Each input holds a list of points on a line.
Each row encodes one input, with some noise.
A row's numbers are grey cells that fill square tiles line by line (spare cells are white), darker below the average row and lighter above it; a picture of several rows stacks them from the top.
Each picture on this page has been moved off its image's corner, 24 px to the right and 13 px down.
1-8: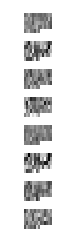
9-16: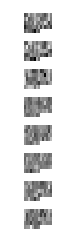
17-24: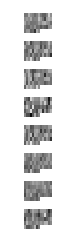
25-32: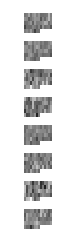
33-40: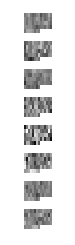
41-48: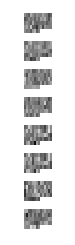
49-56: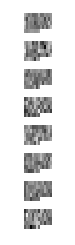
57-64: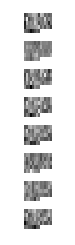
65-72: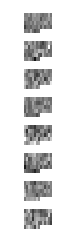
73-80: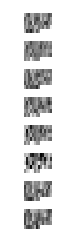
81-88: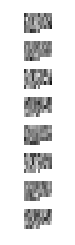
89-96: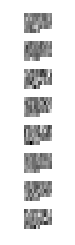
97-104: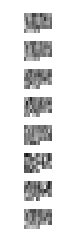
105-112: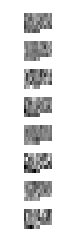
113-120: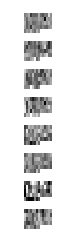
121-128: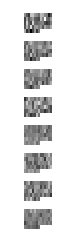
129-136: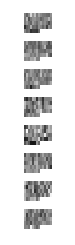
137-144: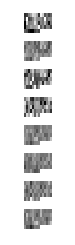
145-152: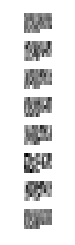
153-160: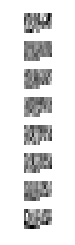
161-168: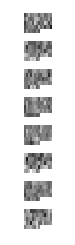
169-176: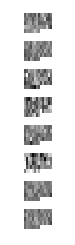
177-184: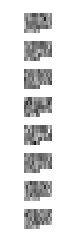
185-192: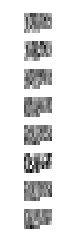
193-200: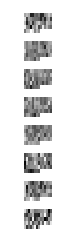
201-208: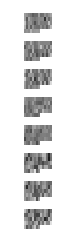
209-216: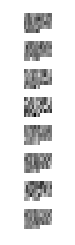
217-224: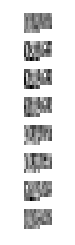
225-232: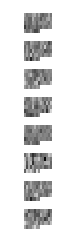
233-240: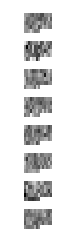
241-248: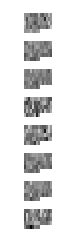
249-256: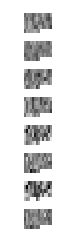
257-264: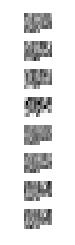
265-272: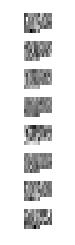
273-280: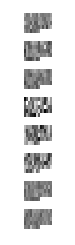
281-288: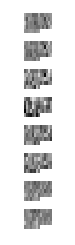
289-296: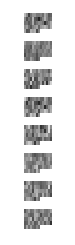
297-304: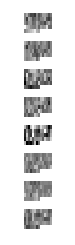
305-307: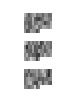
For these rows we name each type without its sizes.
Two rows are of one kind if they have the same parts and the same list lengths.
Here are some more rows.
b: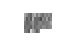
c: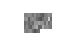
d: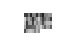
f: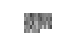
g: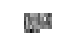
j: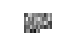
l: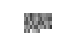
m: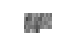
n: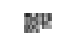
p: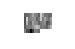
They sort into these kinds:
b, j, l, m
c, f, g, p
d, n

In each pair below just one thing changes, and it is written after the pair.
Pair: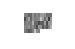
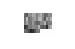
the place on the line in item 2 of the list
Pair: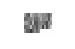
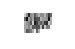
the place on the line in item 2 of the list
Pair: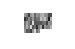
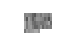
the place on the line in item 2 of the list
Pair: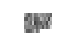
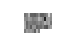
the place on the line in item 2 of the list
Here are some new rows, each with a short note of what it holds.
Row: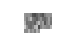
a list of one item
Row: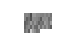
a list of two items
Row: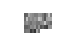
a list of two items
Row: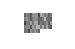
a list of one item
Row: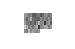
a list of one item
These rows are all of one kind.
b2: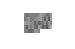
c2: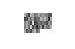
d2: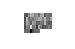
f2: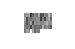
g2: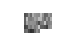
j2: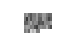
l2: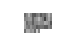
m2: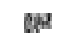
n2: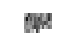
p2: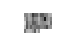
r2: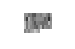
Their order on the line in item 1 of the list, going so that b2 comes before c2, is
g2, b2, p2, r2, l2, c2, d2, n2, j2, f2, m2.
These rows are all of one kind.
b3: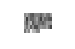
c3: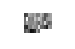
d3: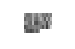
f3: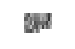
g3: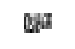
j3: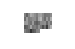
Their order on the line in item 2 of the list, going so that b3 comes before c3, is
g3, d3, j3, f3, b3, c3.
